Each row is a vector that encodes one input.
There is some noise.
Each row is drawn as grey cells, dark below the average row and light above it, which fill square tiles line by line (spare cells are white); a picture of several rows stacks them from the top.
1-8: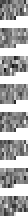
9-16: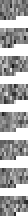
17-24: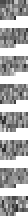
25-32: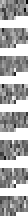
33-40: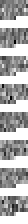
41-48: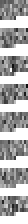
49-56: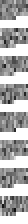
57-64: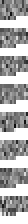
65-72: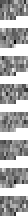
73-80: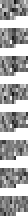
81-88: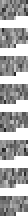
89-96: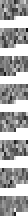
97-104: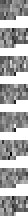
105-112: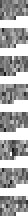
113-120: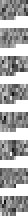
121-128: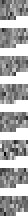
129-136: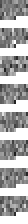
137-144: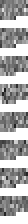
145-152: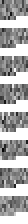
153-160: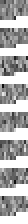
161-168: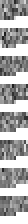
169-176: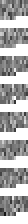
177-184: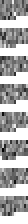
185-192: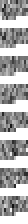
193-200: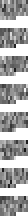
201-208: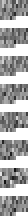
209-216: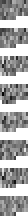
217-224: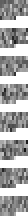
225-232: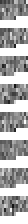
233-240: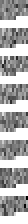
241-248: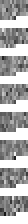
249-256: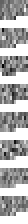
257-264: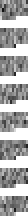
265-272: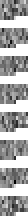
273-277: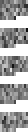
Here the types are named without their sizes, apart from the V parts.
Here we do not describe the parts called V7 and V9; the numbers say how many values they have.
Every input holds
a value of V7, together with either a point on a line, or a true/false value and a value of V9.
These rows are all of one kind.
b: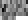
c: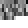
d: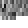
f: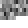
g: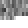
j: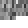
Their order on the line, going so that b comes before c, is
d, b, j, g, f, c.
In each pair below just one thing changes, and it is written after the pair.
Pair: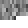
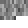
the true/false value
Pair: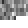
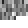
the true/false value
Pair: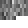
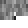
the value of V7
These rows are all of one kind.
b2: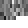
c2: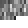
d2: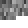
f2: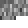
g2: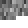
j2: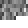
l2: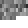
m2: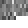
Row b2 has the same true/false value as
j2 and l2.
